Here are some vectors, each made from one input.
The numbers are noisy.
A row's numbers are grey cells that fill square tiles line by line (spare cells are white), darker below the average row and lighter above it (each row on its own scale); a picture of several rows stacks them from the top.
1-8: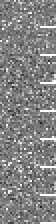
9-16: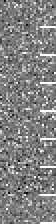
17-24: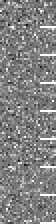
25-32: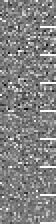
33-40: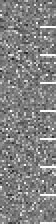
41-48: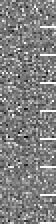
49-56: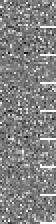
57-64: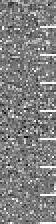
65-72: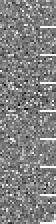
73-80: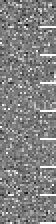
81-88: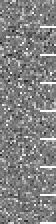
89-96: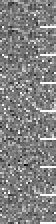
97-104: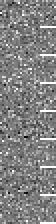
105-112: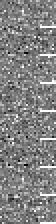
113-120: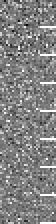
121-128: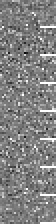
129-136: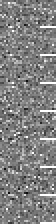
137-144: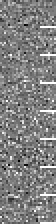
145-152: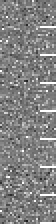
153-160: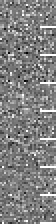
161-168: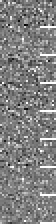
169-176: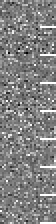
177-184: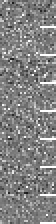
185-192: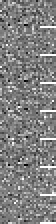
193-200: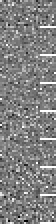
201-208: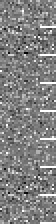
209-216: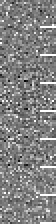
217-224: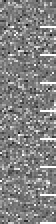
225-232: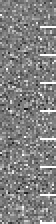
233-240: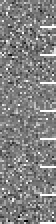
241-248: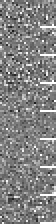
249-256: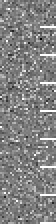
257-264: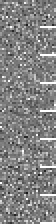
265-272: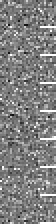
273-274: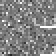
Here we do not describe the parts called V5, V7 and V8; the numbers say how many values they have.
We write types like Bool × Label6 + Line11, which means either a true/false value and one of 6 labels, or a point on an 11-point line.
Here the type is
Bool × (Line6 + V8) × V5 + Circle9 × V7.
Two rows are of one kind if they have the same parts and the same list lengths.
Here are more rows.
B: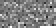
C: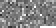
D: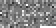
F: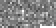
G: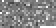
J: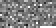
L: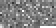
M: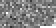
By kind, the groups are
B, J
C, D, F, L
G, M

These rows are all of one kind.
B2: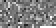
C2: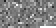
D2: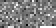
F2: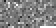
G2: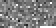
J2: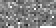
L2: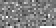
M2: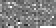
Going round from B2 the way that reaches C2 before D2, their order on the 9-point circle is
B2, M2, J2, G2, C2, D2, F2, L2.
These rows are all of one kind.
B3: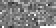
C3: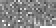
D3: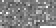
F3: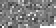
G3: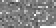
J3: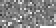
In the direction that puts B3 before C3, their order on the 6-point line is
D3, G3, B3, F3, J3, C3.
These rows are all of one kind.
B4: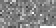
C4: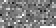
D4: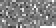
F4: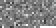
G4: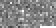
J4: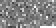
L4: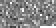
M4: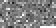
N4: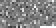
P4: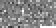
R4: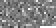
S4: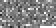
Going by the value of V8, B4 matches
D4, J4, L4 and N4.
